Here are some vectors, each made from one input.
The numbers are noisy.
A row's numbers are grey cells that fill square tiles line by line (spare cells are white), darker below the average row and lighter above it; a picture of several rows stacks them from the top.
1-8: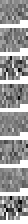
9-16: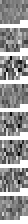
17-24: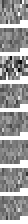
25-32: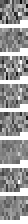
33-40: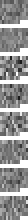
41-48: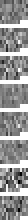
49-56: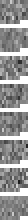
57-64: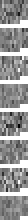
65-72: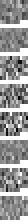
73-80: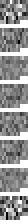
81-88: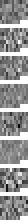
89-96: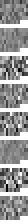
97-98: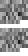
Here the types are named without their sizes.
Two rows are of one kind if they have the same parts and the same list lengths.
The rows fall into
3 kinds.
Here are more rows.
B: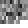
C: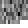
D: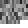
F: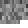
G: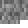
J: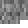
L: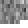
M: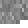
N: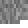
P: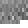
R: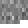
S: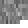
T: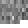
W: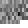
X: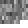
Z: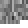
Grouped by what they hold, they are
B, C, D, F, G, J, X
L, N, S, Z
M, P, R, T, W

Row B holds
a point on a line.
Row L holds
a point on a circle, a label and a true/false value.
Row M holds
a label.
